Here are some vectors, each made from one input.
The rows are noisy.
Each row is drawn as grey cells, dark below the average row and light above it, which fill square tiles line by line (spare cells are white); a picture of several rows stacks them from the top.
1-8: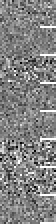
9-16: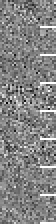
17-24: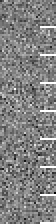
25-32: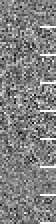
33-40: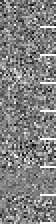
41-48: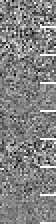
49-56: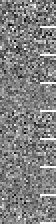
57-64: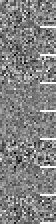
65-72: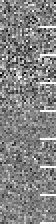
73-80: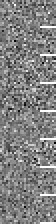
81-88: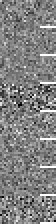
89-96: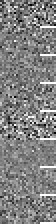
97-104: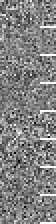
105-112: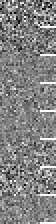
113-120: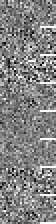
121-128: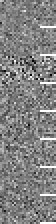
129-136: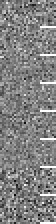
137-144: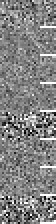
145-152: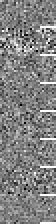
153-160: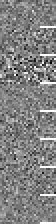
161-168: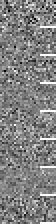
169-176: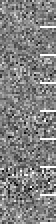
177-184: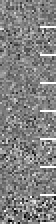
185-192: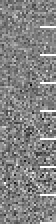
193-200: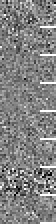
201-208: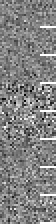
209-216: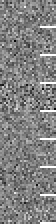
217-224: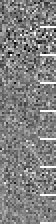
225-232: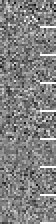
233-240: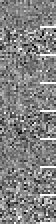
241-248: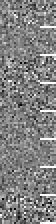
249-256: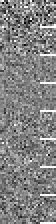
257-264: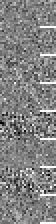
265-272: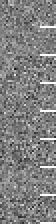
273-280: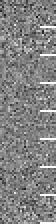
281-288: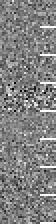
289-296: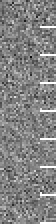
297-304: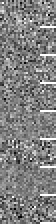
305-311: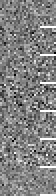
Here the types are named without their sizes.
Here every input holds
either a label and three true/false values, or a node of a tree.
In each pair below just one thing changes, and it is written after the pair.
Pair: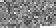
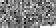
the label
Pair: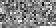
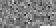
one of the three true/false values
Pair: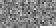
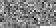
one of the three true/false values
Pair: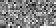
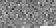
one of the three true/false values
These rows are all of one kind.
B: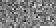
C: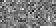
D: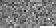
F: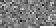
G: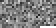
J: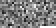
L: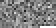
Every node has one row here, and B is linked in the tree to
D.
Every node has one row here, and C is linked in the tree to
G.
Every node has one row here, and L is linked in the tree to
F and J.
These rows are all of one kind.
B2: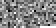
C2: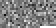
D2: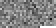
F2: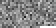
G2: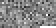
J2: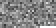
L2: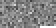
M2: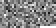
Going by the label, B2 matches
D2 and L2.
